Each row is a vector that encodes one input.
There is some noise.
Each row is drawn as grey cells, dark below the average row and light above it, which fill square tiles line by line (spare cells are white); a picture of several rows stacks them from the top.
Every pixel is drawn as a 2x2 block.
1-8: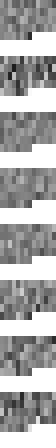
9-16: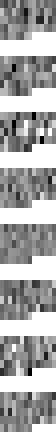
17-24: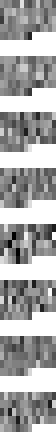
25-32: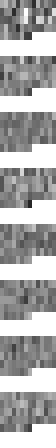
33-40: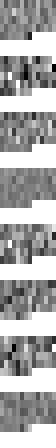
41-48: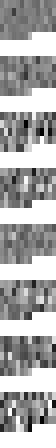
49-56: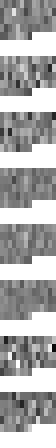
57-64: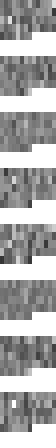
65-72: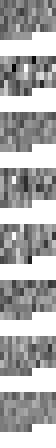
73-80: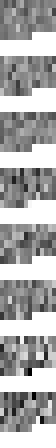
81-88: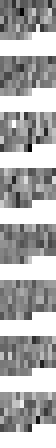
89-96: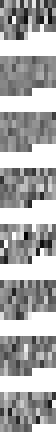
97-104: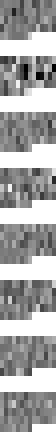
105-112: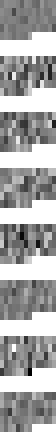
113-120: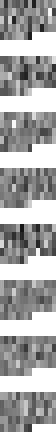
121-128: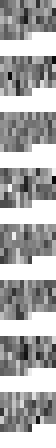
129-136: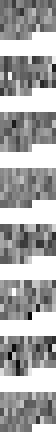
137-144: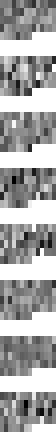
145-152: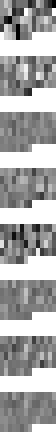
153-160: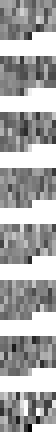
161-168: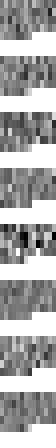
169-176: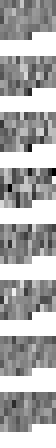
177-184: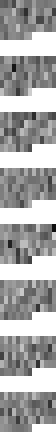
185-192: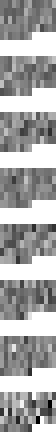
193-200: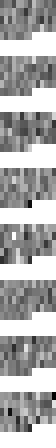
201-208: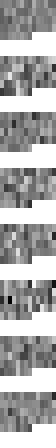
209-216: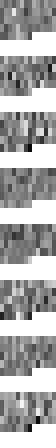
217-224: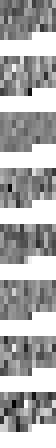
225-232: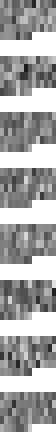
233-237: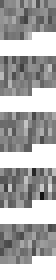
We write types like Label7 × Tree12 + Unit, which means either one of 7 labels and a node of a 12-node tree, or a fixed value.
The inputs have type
Bool × (Line3 × Line4 + Unit) × Line4 + Line9.
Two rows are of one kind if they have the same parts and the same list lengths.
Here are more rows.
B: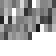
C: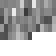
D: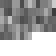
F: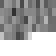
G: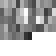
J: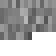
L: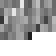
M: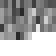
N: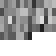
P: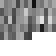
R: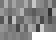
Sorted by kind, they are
B, C, L, M
D, G, J, R
F, N, P

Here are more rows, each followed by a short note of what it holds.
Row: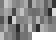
a point on a 4-point line and a true/false value
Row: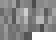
a point on a 4-point line and a true/false value
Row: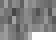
a point on a 3-point line, a point on each of two 4-point lines and a true/false value
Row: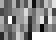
a point on a 4-point line and a true/false value
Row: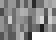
a point on a 3-point line, a point on each of two 4-point lines and a true/false value
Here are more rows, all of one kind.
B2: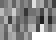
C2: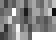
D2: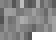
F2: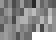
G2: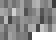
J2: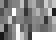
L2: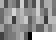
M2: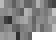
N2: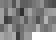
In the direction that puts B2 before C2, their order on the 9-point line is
M2, N2, B2, G2, L2, F2, D2, C2, J2.
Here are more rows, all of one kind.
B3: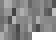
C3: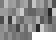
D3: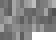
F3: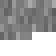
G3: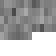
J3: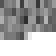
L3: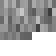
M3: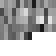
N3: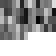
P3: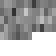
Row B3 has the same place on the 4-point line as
G3, J3, M3 and P3.
